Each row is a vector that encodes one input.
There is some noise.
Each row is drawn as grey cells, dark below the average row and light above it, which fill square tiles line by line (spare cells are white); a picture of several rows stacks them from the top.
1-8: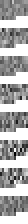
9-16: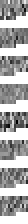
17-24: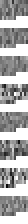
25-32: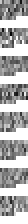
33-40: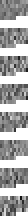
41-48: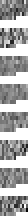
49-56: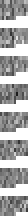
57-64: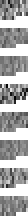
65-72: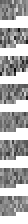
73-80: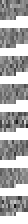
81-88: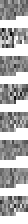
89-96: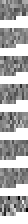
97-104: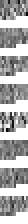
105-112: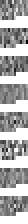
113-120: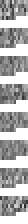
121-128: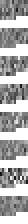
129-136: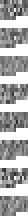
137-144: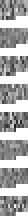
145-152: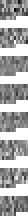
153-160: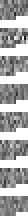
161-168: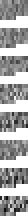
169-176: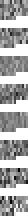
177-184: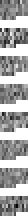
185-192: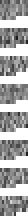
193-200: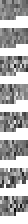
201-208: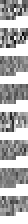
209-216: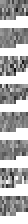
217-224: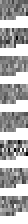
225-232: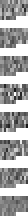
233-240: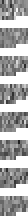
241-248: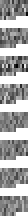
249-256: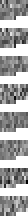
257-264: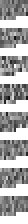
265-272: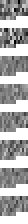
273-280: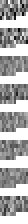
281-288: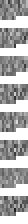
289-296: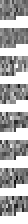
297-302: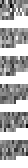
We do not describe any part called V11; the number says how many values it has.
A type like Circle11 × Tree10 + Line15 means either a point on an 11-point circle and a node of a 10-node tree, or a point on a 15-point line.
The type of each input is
(Bool × Bool × Bool + V11) × Line8 × Line8 + List2(Line10).
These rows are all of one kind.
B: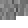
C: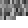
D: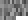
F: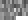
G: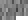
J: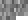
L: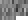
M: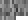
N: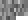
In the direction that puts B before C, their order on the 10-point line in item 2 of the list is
B, J, F, G, C, D, M, L, N.
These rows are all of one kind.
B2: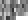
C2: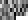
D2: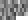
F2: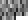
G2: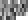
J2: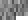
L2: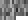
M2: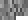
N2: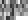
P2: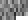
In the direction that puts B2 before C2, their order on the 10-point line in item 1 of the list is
M2, L2, G2, J2, B2, C2, P2, F2, N2, D2.
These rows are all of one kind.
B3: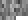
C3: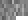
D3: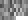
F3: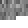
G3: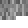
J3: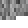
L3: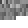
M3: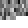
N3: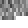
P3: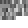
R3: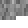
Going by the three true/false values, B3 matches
D3 and G3.
